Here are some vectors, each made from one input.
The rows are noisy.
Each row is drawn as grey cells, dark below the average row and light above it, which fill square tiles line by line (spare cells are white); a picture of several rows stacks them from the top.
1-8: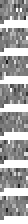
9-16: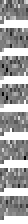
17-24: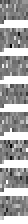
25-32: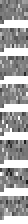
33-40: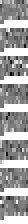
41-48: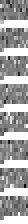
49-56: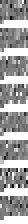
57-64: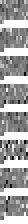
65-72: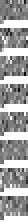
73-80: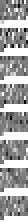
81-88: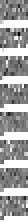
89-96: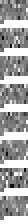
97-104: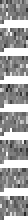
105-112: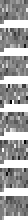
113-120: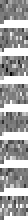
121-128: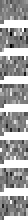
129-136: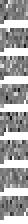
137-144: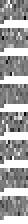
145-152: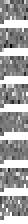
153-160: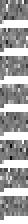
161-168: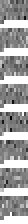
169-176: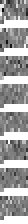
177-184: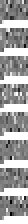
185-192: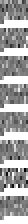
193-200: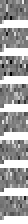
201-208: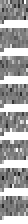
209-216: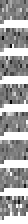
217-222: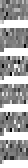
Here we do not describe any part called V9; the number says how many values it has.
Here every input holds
either a fixed value, or one of 8 labels, one of 11 labels and a value of V9.
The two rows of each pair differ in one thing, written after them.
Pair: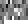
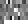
the value of V9
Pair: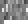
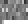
the value of V9
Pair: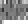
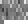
one of the two labels
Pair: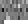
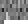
the value of V9
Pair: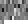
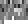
the value of V9
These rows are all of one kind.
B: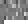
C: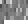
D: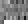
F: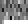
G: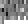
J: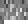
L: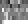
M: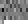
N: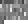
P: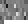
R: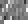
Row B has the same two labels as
J and P.
